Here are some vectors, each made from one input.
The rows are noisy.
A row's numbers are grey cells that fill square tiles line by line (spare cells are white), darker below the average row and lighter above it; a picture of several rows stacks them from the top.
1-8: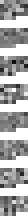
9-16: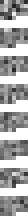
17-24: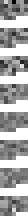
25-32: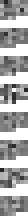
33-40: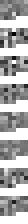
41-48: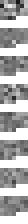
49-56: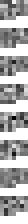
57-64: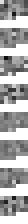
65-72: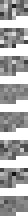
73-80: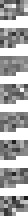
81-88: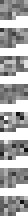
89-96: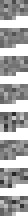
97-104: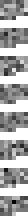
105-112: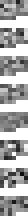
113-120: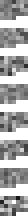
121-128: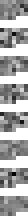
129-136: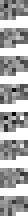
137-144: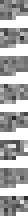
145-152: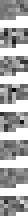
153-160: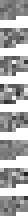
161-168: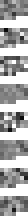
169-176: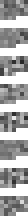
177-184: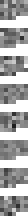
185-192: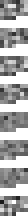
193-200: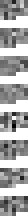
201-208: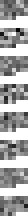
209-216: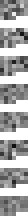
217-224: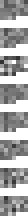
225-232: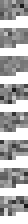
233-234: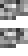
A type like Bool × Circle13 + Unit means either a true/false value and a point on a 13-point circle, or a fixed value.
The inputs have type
Bool × List3(Line8) + Line5.
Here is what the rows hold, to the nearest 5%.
About 10% of them hold a point on a 5-point line. The rest hold a true/false value, together with a list of up to three points on an 8-point line.
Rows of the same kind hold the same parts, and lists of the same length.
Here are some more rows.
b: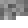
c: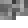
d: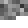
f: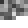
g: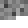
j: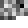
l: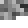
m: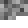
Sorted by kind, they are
b, c, f, m
d
g
j
l

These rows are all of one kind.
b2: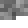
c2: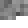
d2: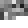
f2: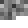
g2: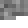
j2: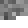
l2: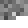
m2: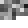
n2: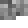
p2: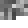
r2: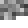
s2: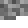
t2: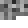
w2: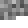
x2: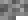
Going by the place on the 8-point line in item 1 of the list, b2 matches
f2, j2, s2 and x2.
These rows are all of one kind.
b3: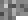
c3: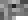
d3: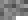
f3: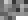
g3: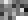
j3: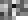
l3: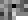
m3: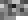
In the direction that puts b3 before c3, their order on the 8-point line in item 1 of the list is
g3, j3, f3, b3, m3, l3, d3, c3.
